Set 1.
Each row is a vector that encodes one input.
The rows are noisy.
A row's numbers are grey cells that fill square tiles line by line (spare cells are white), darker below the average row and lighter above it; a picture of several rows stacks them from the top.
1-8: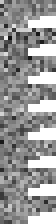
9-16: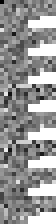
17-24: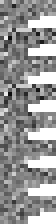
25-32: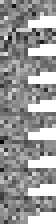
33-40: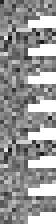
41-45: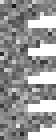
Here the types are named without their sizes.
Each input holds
a list of items, each a point on each of two lines.
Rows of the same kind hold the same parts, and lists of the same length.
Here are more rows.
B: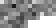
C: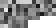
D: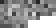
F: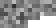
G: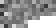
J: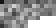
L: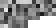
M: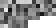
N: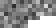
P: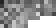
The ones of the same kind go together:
B, F, N
C, L, M
D, G, J, P

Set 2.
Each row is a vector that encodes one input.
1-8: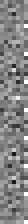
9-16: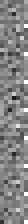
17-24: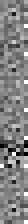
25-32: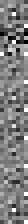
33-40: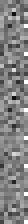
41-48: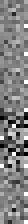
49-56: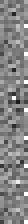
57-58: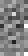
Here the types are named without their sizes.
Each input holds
a list of points on a line.
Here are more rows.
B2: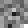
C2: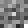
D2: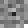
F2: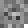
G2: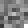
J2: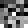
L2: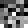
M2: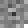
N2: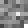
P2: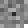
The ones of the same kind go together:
B2, D2, M2, P2
C2, F2, G2, N2
J2, L2

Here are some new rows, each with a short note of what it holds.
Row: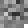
a list of one item
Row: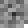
a list of one item
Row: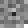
a list of one item
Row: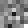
a list of one item
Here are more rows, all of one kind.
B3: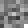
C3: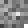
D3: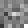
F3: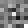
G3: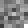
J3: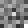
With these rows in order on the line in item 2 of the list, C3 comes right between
D3 and F3.
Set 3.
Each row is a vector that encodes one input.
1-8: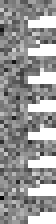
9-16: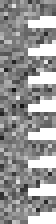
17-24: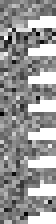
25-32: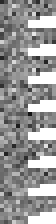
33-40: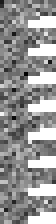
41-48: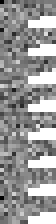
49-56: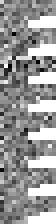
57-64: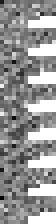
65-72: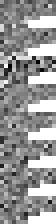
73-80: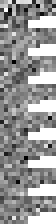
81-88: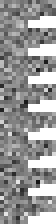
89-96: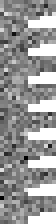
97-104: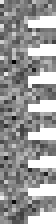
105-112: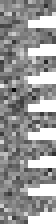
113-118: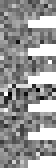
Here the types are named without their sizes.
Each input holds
a list of items, each a point on each of two lines.
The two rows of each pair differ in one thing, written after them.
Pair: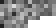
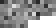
the place on one of the two lines in item 1 of the list
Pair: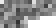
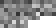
the place on one of the two lines in item 1 of the list
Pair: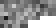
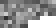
the place on one of the two lines in item 2 of the list
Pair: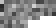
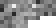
the place on one of the two lines in item 1 of the list
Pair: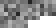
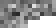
the place on one of the two lines in item 2 of the list
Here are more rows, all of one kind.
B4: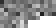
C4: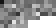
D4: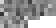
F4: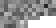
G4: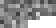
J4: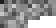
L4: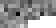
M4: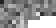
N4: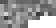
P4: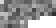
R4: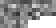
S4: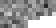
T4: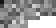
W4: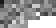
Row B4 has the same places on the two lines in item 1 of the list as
C4, M4, T4 and W4.
